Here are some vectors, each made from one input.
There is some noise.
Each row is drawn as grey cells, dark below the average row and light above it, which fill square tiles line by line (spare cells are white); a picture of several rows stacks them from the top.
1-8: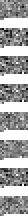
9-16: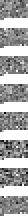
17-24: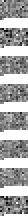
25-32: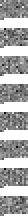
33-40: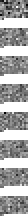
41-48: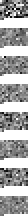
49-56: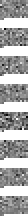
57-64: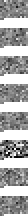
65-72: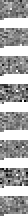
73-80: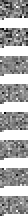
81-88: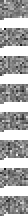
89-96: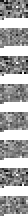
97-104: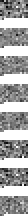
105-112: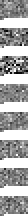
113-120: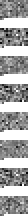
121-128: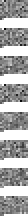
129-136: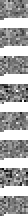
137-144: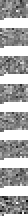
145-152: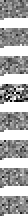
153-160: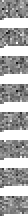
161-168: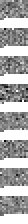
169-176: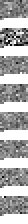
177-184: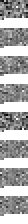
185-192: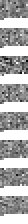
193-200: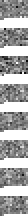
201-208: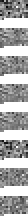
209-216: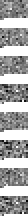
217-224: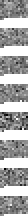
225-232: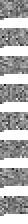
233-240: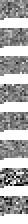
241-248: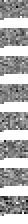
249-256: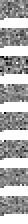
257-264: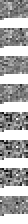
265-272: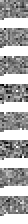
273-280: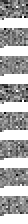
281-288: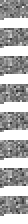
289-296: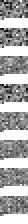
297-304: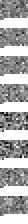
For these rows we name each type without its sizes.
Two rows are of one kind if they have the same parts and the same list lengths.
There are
4 kinds of row.
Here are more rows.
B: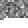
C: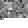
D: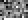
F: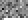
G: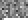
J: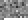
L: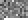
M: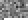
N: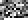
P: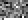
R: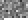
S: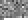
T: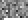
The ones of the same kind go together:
B, F, G, L, T
C, J, M, R, S
D, P
N

